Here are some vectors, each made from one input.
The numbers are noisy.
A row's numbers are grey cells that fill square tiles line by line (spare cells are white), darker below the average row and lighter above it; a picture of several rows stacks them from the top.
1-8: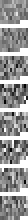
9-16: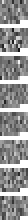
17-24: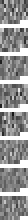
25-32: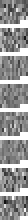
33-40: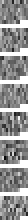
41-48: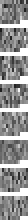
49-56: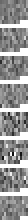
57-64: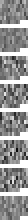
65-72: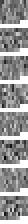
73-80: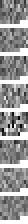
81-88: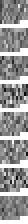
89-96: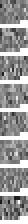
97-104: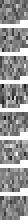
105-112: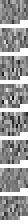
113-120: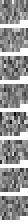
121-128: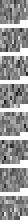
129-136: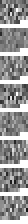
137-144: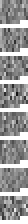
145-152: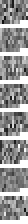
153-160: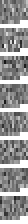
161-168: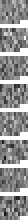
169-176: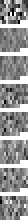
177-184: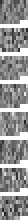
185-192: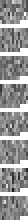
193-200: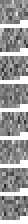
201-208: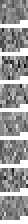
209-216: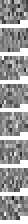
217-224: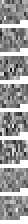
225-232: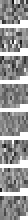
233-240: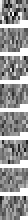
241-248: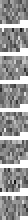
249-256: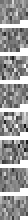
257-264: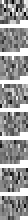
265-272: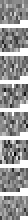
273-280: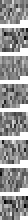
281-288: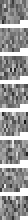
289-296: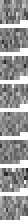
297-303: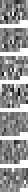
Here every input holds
either a point on a 5-point line, or a point on a 10-point line, or three true/false values.
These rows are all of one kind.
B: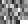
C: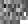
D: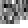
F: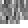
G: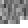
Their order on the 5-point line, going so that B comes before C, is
F, D, G, B, C.
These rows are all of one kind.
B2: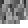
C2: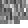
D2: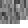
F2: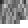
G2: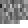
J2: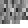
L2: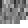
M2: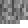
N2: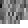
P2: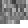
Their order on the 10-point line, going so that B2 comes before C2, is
L2, P2, B2, F2, J2, C2, D2, N2, G2, M2.
